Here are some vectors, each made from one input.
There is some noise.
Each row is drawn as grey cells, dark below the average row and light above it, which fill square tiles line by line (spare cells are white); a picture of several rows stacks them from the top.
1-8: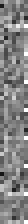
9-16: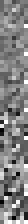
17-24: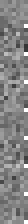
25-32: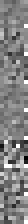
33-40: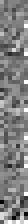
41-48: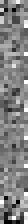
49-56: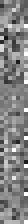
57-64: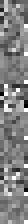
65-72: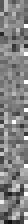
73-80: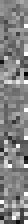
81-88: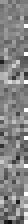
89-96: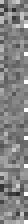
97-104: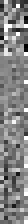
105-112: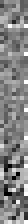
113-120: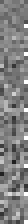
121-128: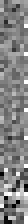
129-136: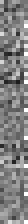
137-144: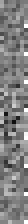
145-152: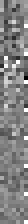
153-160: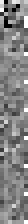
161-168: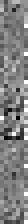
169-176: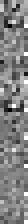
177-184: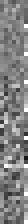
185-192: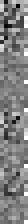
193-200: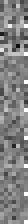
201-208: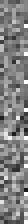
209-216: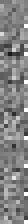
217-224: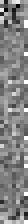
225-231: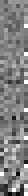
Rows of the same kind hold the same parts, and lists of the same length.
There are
2 kinds of row.
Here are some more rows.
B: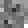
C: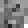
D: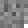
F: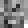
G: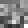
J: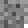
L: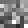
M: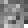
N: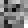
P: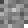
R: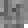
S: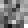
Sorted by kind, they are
B, C, F, G, L, M, N, R, S
D, J, P

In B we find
one of 11 labels and a node of a 14-node tree.
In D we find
one of 11 labels.
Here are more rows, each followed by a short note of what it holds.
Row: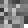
one of 11 labels and a node of a 14-node tree
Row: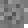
one of 11 labels
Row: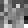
one of 11 labels and a node of a 14-node tree
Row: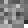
one of 11 labels and a node of a 14-node tree
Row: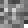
one of 11 labels and a node of a 14-node tree
